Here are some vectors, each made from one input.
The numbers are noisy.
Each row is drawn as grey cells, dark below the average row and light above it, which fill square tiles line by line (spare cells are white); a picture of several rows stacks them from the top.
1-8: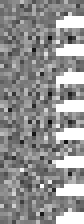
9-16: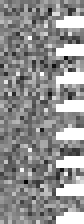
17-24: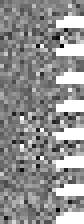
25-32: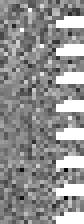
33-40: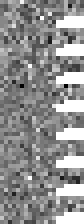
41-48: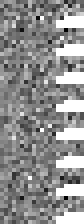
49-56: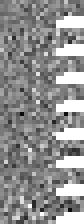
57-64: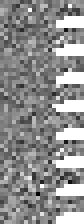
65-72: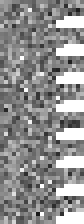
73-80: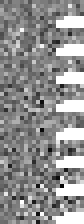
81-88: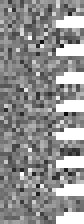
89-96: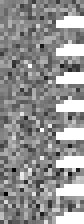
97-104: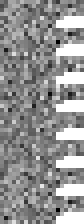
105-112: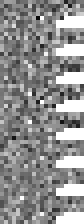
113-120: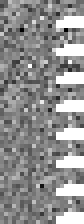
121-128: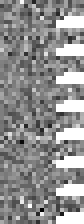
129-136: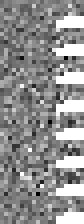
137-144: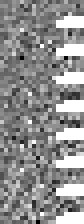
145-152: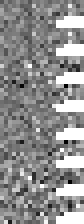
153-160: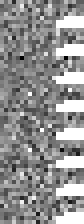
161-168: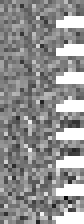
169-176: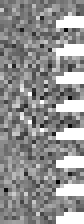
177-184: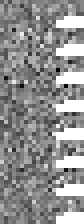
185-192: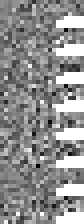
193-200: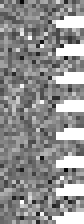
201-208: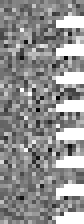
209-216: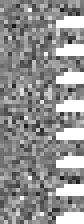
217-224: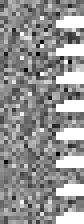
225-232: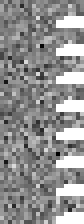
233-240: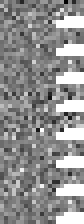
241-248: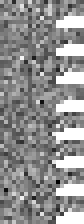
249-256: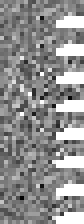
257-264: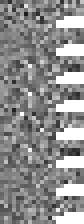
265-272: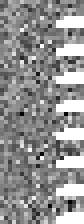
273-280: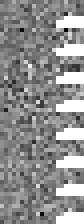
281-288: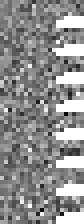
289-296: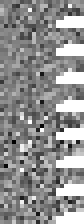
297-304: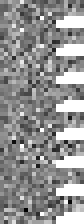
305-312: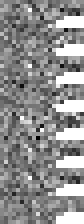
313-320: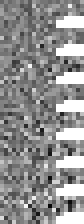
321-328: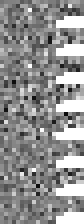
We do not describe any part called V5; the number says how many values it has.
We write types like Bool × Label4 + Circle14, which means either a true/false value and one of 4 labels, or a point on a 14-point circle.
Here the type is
(Circle6 + Line10) × V5.
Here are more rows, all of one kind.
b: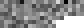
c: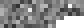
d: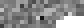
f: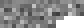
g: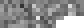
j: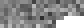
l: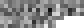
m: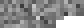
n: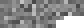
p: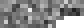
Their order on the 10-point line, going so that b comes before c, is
d, b, f, c, g, m, p, n, l, j.
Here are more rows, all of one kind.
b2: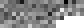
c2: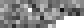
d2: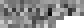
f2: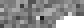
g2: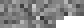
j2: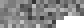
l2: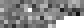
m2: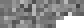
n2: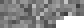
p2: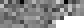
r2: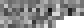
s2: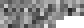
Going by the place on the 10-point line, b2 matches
d2 and j2.
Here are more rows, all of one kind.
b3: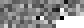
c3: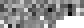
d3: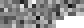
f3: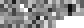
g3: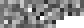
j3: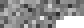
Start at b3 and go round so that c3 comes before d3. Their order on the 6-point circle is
b3, g3, c3, j3, d3, f3.
